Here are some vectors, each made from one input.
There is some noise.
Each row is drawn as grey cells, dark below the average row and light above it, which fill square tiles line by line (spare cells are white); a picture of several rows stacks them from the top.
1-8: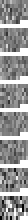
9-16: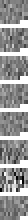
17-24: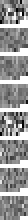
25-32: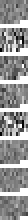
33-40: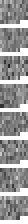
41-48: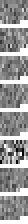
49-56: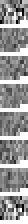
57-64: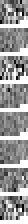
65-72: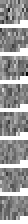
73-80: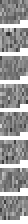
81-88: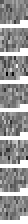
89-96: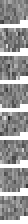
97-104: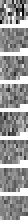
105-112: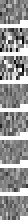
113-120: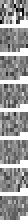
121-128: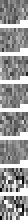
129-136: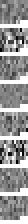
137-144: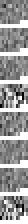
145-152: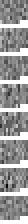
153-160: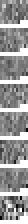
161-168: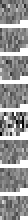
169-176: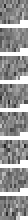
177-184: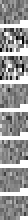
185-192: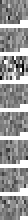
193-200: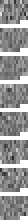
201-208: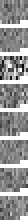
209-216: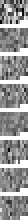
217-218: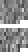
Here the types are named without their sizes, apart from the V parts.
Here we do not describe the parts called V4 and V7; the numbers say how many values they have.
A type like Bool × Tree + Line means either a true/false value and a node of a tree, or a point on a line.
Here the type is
(Bool × Bool × Bool + V7) × Label × Label + V4.
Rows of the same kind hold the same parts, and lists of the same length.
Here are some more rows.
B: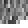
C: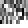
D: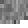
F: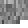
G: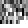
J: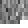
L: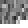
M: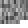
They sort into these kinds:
B, D, F, J, L
C, G
M

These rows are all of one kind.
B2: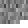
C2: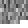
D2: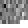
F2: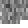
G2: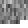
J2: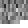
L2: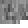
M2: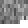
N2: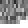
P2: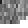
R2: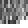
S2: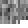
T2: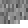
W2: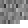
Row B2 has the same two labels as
C2, J2 and W2.
